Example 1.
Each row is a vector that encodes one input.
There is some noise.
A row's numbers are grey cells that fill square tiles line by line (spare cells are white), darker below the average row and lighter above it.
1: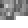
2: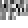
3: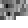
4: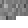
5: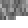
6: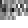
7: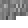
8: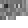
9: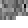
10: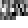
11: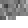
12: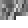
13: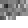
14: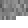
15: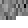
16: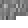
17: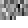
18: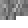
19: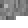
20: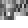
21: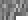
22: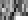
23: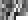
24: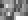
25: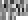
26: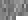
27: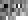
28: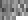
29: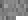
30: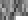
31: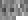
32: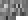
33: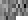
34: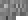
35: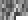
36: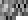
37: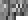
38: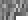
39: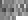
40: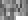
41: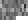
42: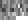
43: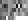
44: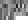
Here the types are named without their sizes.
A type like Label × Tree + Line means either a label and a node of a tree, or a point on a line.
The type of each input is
List(Line).
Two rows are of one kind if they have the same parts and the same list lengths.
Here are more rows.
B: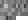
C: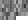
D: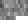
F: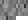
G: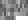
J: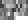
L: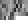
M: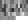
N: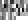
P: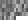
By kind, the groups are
B, C, D, F, G, J, M, P
L
N

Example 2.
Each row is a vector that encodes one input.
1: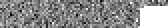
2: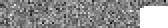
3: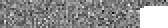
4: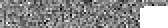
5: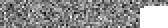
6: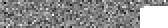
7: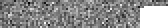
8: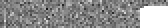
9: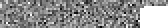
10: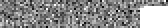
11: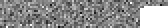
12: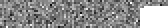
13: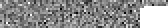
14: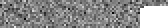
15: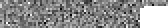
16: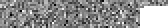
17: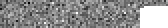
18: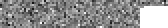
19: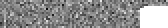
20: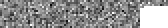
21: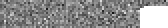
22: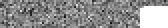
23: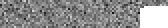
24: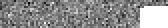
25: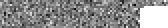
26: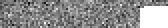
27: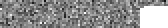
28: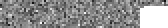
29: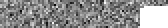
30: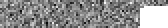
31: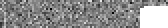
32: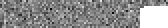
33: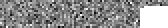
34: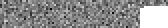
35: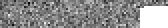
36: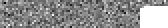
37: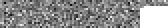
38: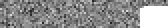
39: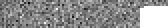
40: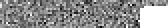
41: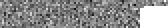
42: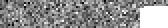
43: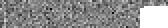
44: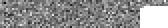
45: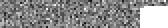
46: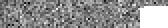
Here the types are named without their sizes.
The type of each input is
Line + Tree.
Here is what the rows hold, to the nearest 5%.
About 45% of them hold a point on a line. The rest hold a node of a tree.
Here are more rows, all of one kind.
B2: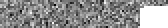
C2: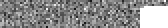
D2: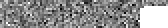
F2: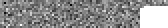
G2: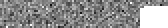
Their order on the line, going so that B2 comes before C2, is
B2, G2, F2, C2, D2.
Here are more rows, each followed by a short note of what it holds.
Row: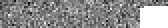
a node of a tree
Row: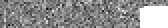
a node of a tree
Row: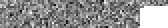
a point on a line
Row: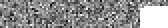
a point on a line
